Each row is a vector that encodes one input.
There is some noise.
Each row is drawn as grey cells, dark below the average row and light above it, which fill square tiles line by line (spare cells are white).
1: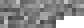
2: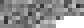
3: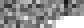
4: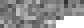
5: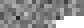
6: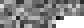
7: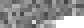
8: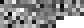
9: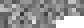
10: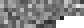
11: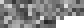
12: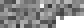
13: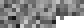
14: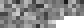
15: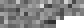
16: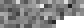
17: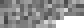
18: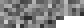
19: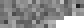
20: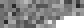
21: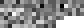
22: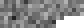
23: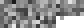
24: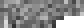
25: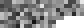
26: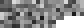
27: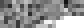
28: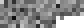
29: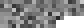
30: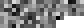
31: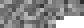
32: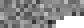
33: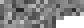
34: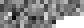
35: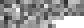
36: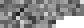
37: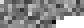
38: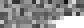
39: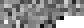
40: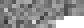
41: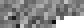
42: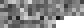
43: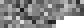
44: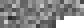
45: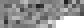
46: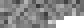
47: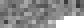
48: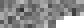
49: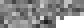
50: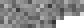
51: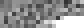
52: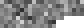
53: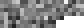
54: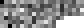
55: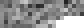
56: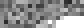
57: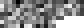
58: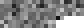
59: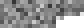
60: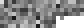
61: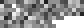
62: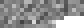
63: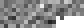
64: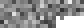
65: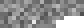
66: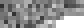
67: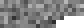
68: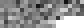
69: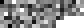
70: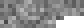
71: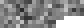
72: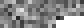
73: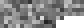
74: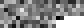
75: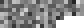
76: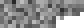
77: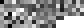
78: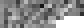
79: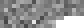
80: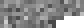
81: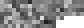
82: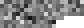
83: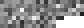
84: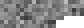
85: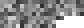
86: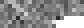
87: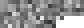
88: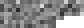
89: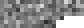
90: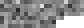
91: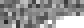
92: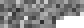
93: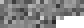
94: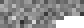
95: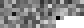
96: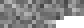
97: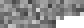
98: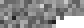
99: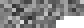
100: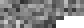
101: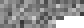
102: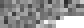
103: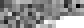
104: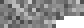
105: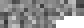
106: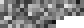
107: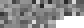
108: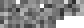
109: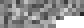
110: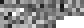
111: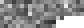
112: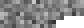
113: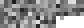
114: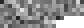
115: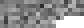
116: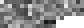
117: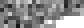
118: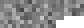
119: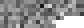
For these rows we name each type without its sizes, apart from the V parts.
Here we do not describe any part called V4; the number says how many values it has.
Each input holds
a list of items, each either a point on a line, or a true/false value and a value of V4.
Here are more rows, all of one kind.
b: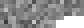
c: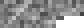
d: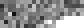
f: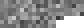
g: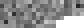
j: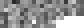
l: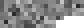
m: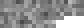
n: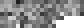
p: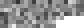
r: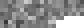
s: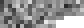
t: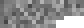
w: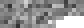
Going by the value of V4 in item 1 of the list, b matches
f, j and w.
